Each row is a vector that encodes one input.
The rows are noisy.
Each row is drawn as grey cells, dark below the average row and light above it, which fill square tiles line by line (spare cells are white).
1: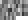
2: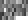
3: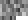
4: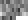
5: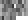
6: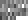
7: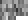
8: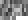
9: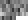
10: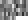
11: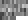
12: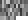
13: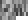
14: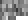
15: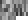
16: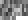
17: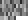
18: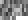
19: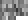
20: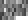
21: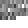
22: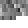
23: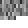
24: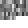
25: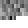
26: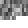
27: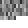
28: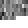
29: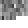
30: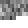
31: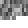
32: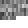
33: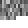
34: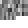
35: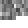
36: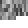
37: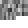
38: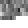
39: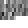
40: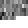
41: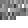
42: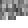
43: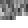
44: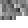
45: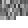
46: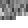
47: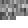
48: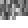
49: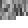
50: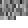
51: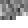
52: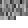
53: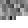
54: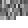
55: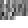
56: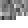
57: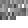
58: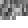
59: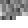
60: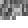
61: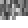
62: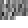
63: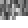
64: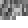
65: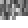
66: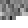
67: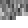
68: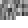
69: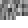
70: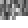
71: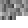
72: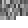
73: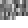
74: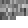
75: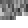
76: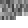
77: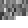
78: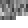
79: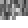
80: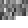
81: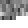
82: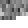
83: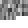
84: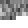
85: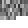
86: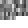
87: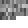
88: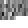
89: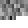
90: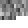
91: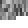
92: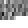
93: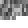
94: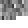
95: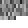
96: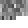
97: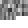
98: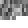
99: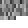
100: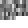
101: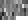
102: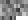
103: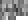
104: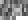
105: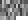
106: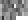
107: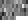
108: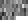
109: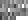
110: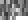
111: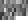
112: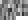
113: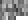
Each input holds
either one of 5 labels and a point on a 4-point line, or a point on a 5-point line, or three true/false values.
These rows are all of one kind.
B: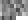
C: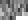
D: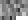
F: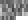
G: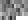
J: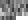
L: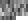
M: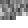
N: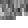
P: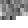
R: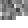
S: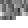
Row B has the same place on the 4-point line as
G and R.
